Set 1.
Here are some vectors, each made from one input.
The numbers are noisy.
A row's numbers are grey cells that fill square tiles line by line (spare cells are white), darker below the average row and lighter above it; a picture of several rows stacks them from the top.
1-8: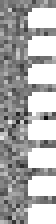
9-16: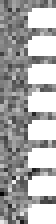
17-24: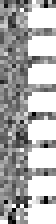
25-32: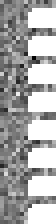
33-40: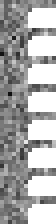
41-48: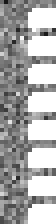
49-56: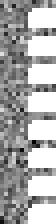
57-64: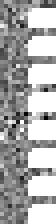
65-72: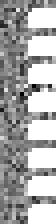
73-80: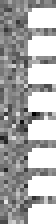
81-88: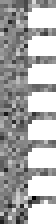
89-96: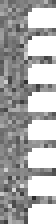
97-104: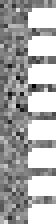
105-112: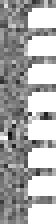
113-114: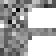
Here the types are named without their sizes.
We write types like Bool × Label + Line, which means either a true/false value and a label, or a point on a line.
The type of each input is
Label × Line.
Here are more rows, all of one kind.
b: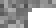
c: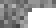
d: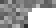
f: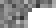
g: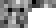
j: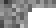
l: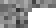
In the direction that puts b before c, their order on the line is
f, b, d, j, c, l, g.
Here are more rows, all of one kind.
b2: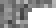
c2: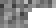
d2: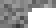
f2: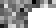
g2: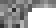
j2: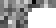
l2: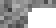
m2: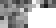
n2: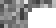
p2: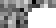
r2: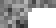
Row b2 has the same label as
d2 and g2.
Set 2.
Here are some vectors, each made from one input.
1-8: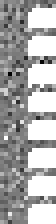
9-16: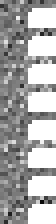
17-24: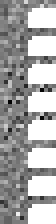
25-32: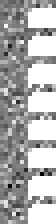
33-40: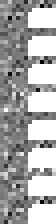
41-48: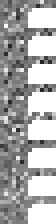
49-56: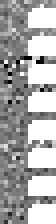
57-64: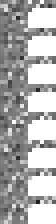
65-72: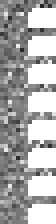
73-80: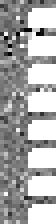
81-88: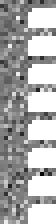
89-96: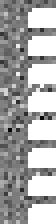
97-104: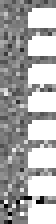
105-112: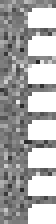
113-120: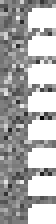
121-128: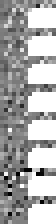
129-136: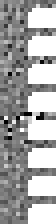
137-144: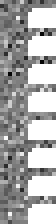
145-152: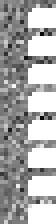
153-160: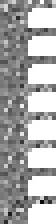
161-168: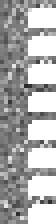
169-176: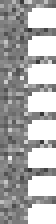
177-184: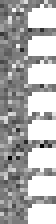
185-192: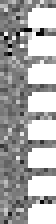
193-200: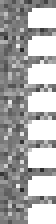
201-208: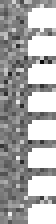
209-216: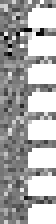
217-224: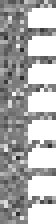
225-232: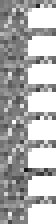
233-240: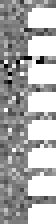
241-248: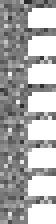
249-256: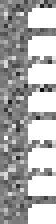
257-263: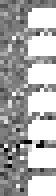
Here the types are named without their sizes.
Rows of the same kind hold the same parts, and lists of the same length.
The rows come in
3 kinds.
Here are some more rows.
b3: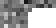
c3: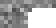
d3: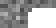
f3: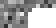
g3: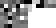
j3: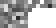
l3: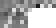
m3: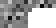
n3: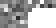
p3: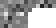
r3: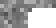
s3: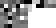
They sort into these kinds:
b3, d3, f3, m3, p3
c3, j3, l3, n3, r3
g3, s3

